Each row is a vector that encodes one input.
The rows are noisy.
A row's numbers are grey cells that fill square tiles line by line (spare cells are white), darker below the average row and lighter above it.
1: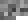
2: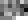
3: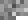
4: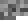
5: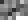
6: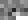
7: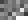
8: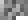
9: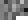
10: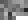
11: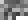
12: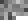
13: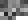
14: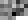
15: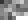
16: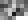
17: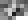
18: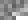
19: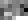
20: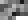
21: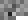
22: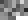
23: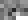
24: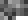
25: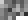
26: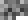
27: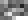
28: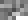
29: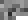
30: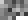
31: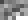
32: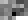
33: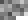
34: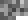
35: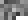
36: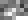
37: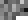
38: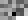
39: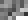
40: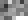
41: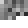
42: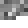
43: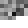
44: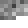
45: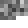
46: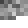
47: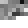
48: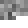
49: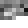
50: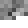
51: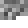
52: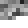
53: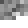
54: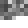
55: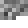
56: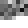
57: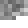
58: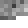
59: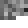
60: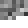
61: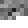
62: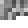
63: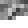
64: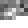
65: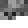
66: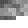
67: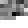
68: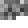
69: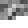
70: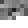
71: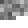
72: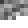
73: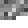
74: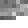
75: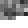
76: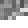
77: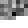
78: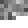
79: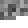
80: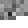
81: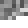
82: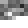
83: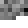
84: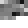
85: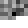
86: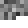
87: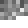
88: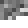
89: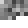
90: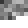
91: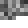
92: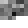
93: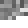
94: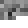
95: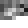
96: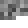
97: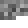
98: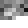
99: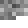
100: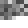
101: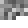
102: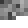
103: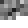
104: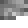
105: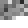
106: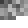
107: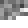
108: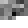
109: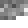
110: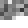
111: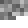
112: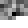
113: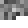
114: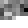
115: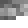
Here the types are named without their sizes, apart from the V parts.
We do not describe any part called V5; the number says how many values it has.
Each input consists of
four true/false values, together with either a point on a line, or a value of V5.
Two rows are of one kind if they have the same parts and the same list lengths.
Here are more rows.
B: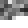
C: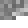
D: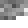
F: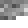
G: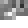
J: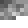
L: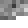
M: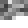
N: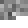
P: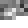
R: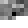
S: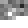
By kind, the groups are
B, G, M, P, R, S
C, D, F, J, L, N

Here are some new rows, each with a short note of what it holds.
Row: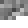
a point on a line and four true/false values
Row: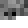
four true/false values and a value of V5
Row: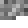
four true/false values and a value of V5
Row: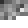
a point on a line and four true/false values
